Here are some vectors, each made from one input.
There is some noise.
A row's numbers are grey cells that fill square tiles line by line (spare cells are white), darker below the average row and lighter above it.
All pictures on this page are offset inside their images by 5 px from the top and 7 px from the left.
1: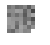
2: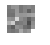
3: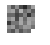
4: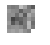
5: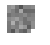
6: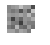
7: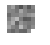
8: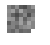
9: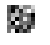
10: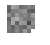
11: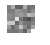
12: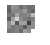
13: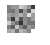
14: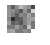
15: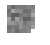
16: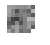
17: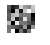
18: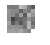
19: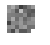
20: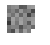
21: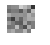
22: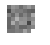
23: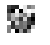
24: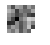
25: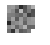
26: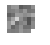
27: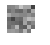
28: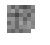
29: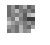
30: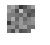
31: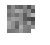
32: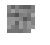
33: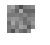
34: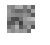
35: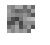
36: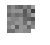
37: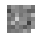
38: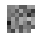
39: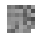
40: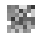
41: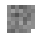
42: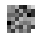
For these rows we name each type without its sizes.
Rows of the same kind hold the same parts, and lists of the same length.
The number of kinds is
3.
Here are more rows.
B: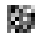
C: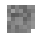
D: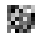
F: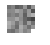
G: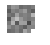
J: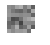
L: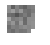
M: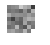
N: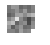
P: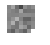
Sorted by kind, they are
B, D
C, F, G, L, N, P
J, M

